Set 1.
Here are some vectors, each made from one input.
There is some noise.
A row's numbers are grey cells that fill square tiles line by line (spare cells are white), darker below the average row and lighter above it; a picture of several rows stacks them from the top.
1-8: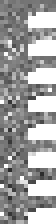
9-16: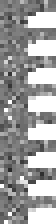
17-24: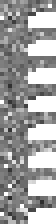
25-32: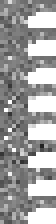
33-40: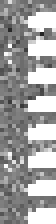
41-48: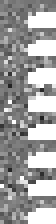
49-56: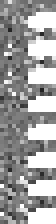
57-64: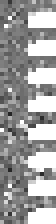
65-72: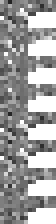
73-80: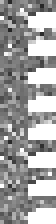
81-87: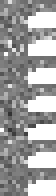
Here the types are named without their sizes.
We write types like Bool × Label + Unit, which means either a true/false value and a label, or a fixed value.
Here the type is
Line × Line.
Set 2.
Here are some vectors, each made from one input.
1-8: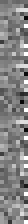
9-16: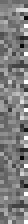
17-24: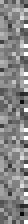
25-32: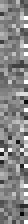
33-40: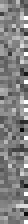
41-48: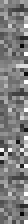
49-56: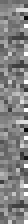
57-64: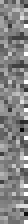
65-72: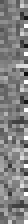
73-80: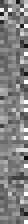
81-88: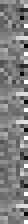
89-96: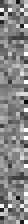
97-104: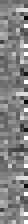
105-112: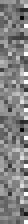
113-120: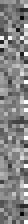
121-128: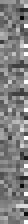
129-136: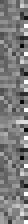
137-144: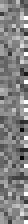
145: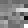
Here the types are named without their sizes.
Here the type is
Circle + Unit.
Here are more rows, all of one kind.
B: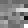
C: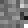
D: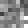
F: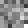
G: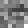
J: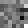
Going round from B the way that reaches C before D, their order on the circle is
B, C, J, G, D, F.
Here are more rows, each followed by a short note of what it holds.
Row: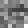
a point on a circle
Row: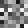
a fixed value
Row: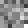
a point on a circle
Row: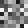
a fixed value
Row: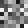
a fixed value
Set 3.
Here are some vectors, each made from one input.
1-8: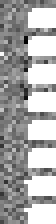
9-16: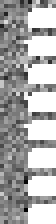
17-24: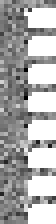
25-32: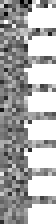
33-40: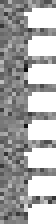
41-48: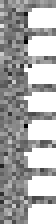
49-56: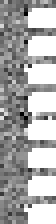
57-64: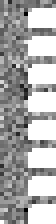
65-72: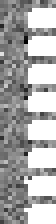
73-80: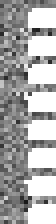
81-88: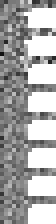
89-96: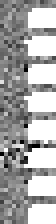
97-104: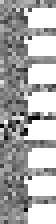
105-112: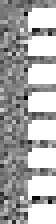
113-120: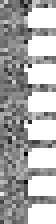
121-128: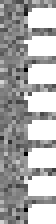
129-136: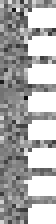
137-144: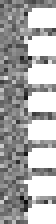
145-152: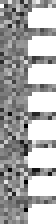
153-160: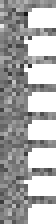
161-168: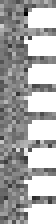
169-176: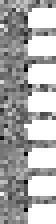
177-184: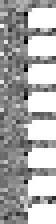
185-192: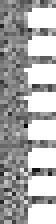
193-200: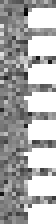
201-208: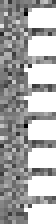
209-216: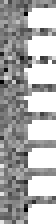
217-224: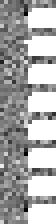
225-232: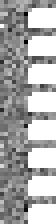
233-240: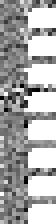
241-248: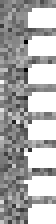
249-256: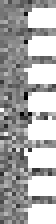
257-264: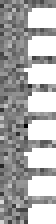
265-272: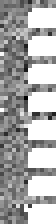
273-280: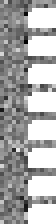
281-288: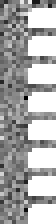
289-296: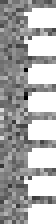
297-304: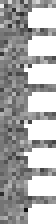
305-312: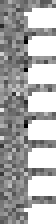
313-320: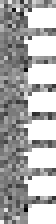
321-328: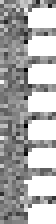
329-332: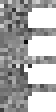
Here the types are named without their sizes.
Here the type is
Circle + Unit.
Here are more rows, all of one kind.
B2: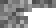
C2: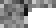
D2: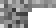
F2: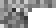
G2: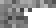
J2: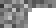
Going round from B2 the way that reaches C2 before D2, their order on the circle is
B2, J2, C2, D2, F2, G2.
